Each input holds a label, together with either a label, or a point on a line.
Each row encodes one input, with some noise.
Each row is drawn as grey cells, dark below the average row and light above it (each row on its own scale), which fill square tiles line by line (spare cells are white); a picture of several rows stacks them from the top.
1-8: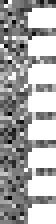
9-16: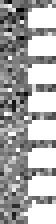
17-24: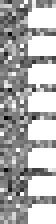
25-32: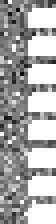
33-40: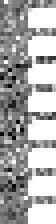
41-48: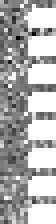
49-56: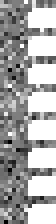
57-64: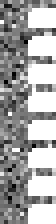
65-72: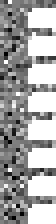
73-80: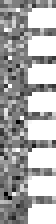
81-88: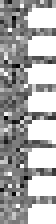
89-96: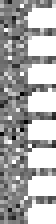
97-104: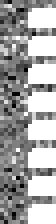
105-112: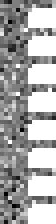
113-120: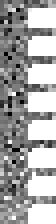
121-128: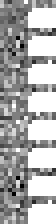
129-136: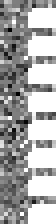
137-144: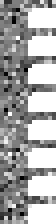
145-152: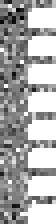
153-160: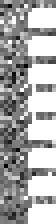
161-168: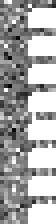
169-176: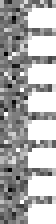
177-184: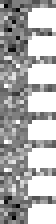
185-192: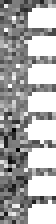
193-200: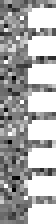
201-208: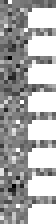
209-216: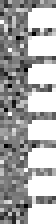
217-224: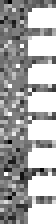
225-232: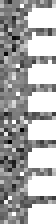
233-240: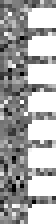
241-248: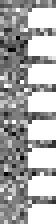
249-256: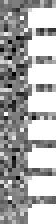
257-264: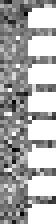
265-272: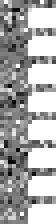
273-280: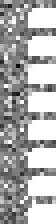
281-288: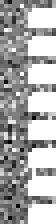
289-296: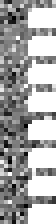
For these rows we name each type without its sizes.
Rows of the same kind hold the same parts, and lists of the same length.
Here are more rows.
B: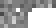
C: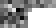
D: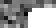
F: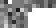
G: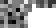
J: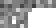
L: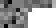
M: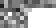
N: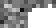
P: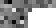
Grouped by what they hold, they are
B, C, D, F, G, J, N, P
L, M

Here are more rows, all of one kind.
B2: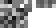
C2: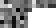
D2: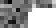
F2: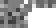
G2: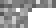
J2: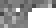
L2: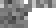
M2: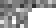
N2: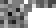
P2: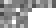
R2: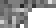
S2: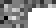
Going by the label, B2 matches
G2 and S2.
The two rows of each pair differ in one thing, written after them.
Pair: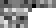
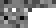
the place on the line
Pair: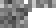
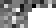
the label
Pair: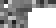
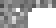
the label
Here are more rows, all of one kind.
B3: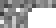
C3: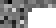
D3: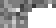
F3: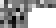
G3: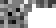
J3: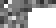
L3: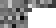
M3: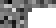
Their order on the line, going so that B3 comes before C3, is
G3, F3, B3, L3, D3, C3, M3, J3.
